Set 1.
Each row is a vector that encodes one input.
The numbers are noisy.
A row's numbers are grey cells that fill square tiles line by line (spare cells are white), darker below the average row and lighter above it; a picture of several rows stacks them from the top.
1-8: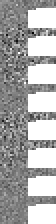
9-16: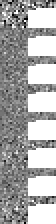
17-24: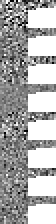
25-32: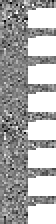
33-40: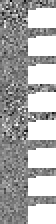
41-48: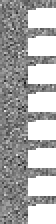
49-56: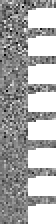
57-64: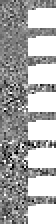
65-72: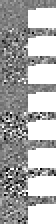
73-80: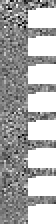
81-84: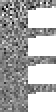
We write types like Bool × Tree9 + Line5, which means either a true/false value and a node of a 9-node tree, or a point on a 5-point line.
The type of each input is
Circle9 × Line5.
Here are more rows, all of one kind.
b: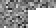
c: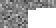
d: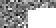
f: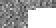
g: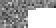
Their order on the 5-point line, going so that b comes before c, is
d, b, c, g, f.
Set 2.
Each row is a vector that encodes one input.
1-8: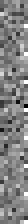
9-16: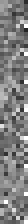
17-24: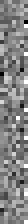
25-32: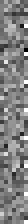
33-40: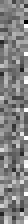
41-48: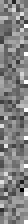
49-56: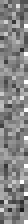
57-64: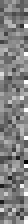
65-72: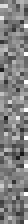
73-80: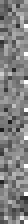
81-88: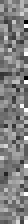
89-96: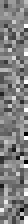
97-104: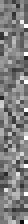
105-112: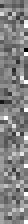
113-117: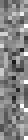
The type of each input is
Label12 × (Tree10 + Unit).
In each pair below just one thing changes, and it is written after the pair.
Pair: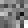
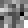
the label
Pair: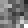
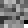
the label
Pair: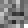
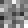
the label
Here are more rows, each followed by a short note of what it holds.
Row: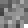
one of 12 labels
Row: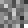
one of 12 labels and a node of a 10-node tree
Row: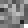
one of 12 labels
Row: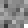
one of 12 labels
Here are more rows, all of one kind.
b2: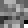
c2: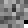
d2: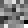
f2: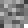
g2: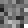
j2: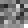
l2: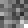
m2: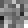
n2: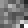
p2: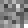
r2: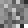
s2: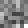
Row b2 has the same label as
c2 and d2.
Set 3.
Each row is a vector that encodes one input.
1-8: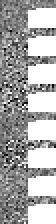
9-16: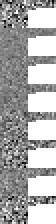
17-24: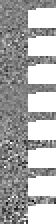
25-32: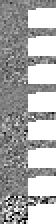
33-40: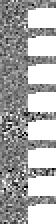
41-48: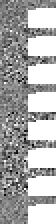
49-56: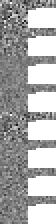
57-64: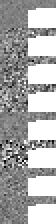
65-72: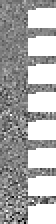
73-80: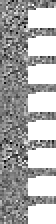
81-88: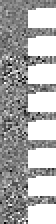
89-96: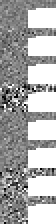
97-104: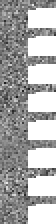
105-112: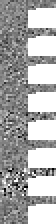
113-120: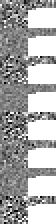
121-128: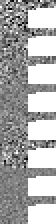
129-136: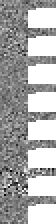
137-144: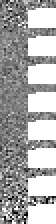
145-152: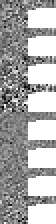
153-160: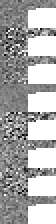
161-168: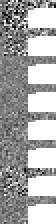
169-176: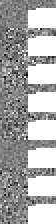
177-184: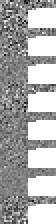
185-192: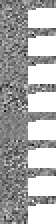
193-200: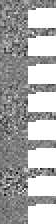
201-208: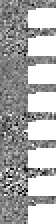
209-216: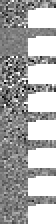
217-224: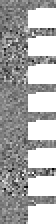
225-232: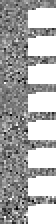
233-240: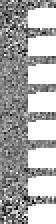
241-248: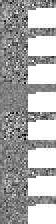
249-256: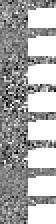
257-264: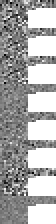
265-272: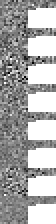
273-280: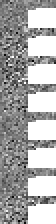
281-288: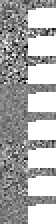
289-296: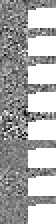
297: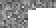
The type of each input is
Circle17 + Circle18 + Unit.
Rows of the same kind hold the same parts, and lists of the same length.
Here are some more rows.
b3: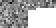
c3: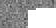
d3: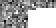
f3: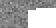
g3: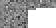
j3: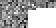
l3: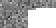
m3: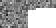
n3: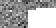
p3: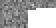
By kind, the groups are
b3, d3, p3
c3, f3, g3, l3, m3
j3, n3

